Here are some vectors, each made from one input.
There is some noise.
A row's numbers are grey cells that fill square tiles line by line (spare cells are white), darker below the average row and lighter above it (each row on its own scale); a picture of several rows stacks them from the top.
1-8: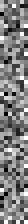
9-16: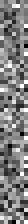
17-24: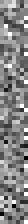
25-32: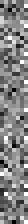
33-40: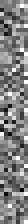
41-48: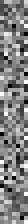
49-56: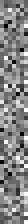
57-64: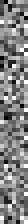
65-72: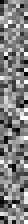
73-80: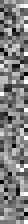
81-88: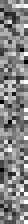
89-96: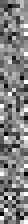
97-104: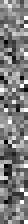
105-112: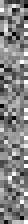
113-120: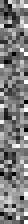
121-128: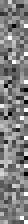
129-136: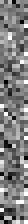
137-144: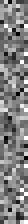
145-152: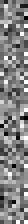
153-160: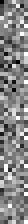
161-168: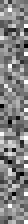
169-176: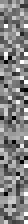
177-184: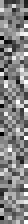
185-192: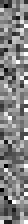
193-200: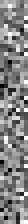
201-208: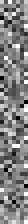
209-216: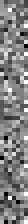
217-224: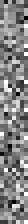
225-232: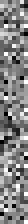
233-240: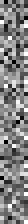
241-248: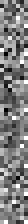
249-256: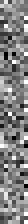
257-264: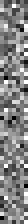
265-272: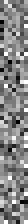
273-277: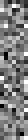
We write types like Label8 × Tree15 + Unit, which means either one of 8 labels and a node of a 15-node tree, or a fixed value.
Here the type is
Label8.
